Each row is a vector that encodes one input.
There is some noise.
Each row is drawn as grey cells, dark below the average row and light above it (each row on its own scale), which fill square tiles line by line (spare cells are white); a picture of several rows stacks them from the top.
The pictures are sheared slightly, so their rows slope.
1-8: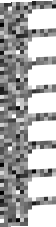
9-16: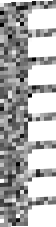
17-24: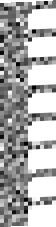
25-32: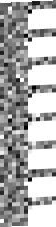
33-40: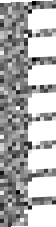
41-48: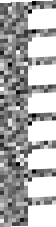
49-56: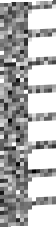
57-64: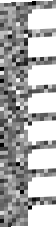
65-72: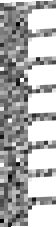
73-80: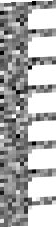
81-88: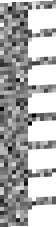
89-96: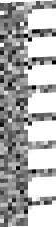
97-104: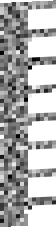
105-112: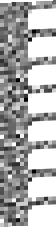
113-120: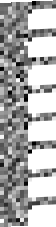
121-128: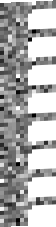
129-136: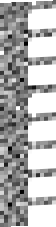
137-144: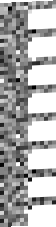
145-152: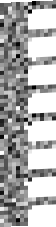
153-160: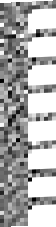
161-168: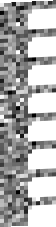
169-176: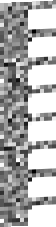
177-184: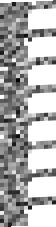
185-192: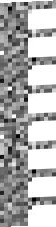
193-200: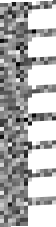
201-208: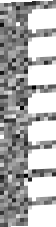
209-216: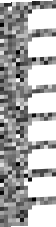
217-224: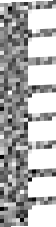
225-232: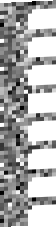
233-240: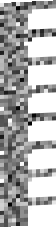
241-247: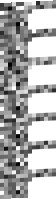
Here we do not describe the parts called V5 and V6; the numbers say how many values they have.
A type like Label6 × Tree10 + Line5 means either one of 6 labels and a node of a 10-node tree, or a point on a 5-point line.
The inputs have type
Bool × (Line9 + V5 × V6).
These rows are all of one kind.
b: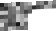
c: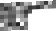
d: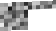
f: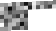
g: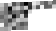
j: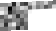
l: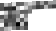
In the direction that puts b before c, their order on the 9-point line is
b, c, g, d, f, l, j.
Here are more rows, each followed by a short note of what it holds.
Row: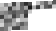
a point on a 9-point line and a true/false value
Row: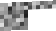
a point on a 9-point line and a true/false value
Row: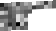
a point on a 9-point line and a true/false value
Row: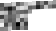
a point on a 9-point line and a true/false value
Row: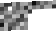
a true/false value, a value of V5 and a value of V6
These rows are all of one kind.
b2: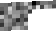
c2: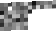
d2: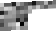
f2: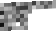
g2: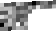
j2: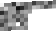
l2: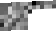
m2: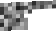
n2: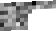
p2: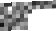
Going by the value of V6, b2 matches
d2, g2, j2 and p2.
